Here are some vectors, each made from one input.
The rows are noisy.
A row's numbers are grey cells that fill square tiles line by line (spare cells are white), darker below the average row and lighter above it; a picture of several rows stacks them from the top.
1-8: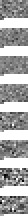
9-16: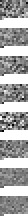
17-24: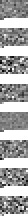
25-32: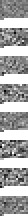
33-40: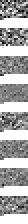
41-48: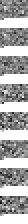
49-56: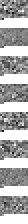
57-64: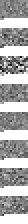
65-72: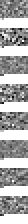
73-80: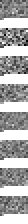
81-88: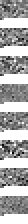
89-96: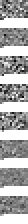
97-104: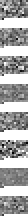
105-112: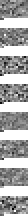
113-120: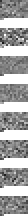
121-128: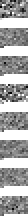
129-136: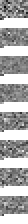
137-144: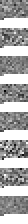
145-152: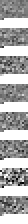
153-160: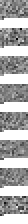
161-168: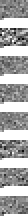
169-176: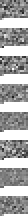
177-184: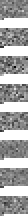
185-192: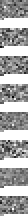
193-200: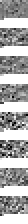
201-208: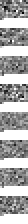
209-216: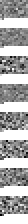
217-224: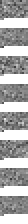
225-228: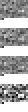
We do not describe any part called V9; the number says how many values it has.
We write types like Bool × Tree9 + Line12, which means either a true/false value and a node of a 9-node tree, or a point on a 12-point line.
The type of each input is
(Circle10 + Unit) × Line6 + Line5 × V9.
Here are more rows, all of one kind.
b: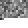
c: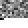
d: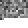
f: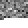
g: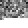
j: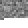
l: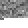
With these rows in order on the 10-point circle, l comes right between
c and j.
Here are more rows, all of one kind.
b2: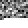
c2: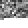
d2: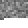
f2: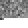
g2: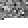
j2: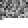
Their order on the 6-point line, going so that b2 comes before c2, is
g2, j2, b2, c2, f2, d2.
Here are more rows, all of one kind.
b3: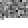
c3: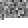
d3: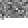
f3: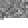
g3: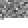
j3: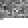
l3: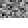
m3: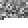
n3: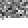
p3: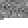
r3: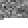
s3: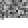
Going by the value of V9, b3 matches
c3, p3 and r3.
